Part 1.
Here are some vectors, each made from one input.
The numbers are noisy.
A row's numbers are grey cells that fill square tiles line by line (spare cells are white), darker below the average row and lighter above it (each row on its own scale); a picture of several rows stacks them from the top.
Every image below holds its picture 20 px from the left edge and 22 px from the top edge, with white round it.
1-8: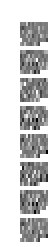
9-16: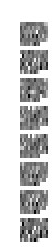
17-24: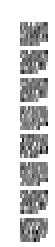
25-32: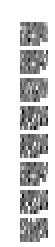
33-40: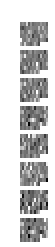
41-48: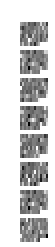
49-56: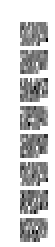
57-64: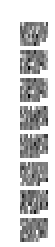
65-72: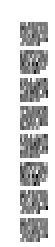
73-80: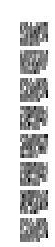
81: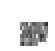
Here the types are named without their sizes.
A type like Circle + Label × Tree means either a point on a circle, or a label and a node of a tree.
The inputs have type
Label.
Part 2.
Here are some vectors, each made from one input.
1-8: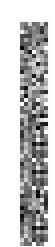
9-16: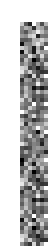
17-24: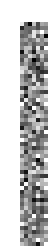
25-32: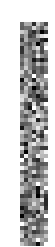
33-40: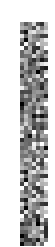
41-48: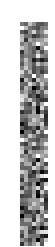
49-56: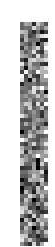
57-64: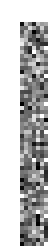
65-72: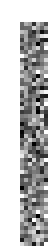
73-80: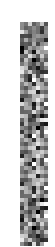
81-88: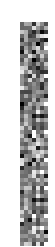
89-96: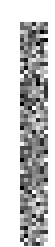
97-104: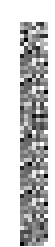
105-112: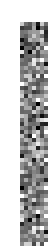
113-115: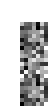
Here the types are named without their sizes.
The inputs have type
Line.
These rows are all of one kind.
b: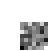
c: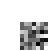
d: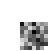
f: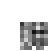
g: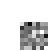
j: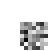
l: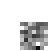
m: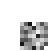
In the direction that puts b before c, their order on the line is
l, j, m, g, b, c, f, d.
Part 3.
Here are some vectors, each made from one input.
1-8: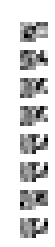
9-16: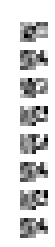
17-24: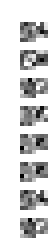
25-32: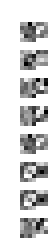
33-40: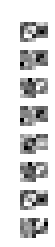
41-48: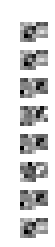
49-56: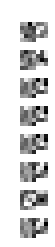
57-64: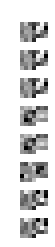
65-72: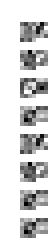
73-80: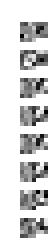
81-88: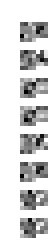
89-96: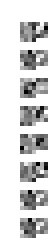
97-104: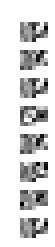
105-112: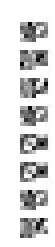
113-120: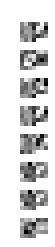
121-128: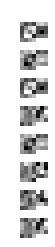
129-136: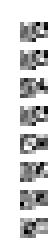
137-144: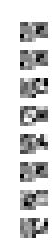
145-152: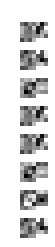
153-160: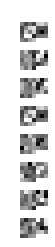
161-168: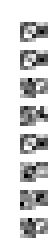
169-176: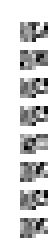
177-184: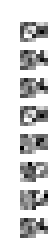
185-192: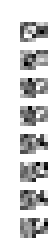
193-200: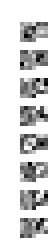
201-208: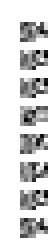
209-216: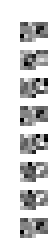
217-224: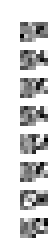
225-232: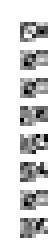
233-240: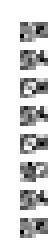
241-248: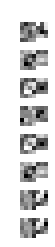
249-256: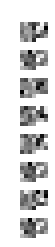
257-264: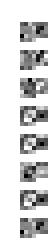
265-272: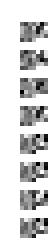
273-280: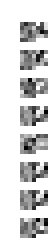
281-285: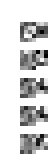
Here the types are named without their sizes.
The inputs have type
Bool × Bool × Bool.
